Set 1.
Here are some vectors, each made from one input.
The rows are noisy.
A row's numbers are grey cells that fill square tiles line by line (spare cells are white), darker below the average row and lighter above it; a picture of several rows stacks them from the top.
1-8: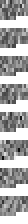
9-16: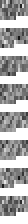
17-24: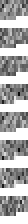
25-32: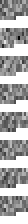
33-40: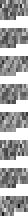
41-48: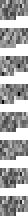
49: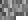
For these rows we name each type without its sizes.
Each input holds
a point on a line.
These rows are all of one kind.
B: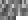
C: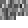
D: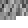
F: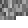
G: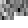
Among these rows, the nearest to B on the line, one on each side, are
C and F.
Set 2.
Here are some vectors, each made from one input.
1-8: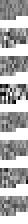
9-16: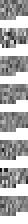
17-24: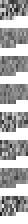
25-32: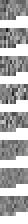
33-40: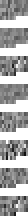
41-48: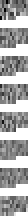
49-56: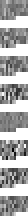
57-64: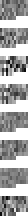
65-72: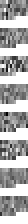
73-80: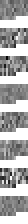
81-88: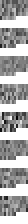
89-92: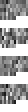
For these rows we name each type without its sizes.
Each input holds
either a fixed value, or a node of a tree.
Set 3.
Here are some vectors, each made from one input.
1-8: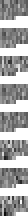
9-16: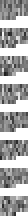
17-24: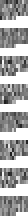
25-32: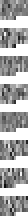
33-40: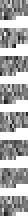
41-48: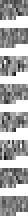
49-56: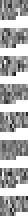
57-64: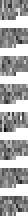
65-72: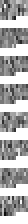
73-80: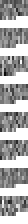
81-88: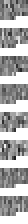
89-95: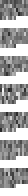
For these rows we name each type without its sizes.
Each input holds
a node of a tree.
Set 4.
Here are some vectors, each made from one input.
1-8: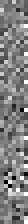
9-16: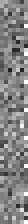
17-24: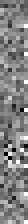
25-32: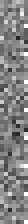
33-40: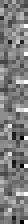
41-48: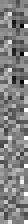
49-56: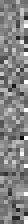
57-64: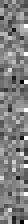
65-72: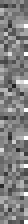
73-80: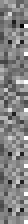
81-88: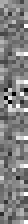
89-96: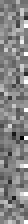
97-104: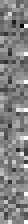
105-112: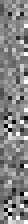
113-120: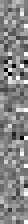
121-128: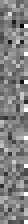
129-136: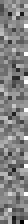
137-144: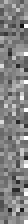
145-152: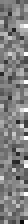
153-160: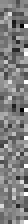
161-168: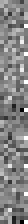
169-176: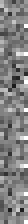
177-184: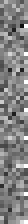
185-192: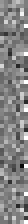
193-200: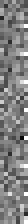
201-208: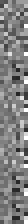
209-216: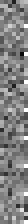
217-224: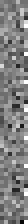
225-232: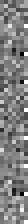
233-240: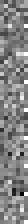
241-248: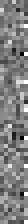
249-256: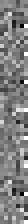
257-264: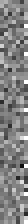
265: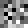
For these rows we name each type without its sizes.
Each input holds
either a point on a circle, or a fixed value.
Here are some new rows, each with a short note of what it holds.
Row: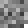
a point on a circle
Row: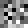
a fixed value
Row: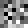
a fixed value
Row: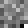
a point on a circle
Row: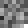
a point on a circle
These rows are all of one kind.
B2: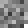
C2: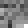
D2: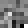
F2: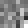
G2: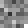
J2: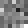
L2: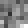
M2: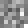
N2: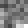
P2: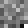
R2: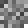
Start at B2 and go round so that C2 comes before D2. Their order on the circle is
B2, G2, R2, L2, N2, C2, J2, M2, F2, D2, P2.
